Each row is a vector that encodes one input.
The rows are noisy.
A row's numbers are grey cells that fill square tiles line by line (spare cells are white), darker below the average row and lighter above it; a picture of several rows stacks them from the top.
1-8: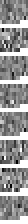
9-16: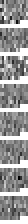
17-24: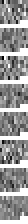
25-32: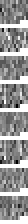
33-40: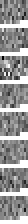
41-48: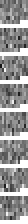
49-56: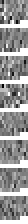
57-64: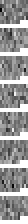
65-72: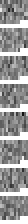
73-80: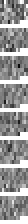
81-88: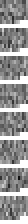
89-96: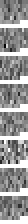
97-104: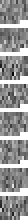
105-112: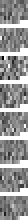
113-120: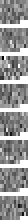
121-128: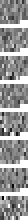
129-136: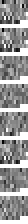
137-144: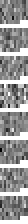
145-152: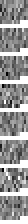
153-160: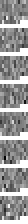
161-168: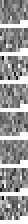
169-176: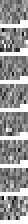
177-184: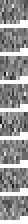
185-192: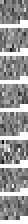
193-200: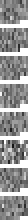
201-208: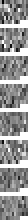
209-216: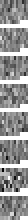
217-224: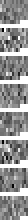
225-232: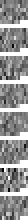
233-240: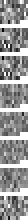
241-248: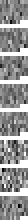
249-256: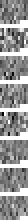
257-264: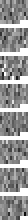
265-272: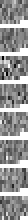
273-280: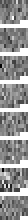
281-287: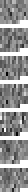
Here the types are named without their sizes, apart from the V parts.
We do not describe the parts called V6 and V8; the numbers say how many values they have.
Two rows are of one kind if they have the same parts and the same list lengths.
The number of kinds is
3.
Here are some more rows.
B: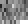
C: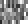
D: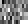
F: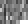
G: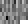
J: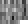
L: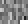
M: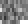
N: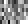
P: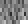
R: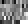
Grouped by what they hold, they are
B, F
C, D, N, R
G, J, L, M, P

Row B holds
a value of V6 and a value of V8.
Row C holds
a point on a line.
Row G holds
four true/false values and a value of V6.
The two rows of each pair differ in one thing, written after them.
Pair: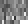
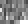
the value of V8
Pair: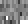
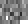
the value of V8
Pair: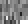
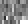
the value of V6
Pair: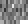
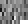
the value of V6
